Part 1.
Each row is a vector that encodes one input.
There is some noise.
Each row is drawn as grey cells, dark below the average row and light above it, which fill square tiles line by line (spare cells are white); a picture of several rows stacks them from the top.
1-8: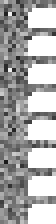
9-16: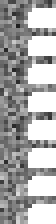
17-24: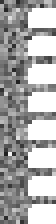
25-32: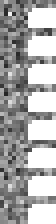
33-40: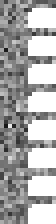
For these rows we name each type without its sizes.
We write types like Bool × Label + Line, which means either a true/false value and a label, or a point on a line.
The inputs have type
Circle.
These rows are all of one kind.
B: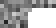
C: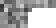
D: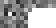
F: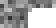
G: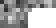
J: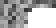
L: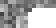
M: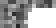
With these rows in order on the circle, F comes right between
C and M.
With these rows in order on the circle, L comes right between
B and J.
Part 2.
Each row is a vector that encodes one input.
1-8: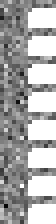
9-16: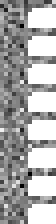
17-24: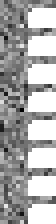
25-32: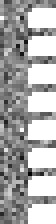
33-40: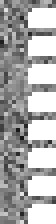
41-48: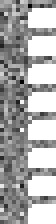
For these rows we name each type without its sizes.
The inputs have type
Line × Line.
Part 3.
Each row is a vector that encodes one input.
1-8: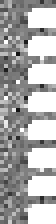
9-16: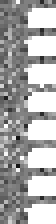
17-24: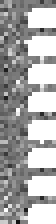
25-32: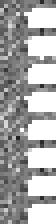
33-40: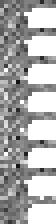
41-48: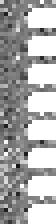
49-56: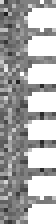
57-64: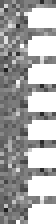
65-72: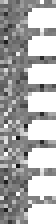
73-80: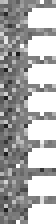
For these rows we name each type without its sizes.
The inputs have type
Line.
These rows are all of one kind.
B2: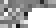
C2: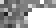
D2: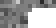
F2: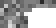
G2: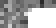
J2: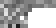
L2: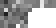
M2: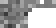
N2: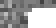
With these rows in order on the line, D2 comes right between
L2 and N2.
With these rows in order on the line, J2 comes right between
B2 and M2.
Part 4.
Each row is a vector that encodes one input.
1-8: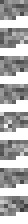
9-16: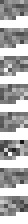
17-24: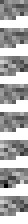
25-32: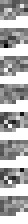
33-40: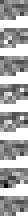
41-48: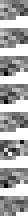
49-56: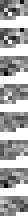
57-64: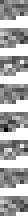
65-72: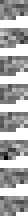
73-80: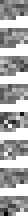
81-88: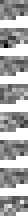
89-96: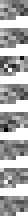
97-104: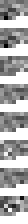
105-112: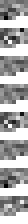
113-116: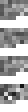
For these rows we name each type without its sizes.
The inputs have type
Line.
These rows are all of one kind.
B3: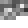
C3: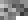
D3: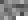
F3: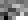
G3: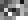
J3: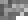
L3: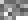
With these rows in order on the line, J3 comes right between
B3 and F3.
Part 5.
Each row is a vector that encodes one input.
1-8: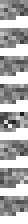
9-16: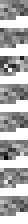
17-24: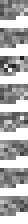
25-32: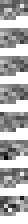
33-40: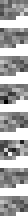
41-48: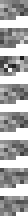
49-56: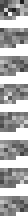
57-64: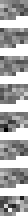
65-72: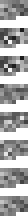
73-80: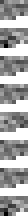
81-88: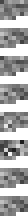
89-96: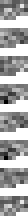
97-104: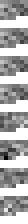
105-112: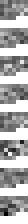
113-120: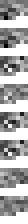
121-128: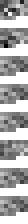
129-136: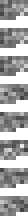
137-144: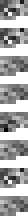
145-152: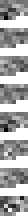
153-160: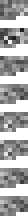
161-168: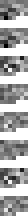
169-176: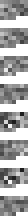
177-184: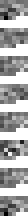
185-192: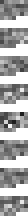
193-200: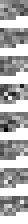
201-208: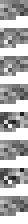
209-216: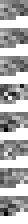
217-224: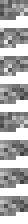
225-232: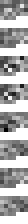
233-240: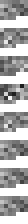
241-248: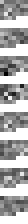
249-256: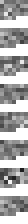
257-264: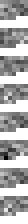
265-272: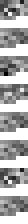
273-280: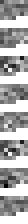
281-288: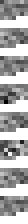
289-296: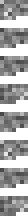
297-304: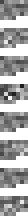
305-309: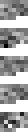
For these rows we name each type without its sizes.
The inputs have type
Line.
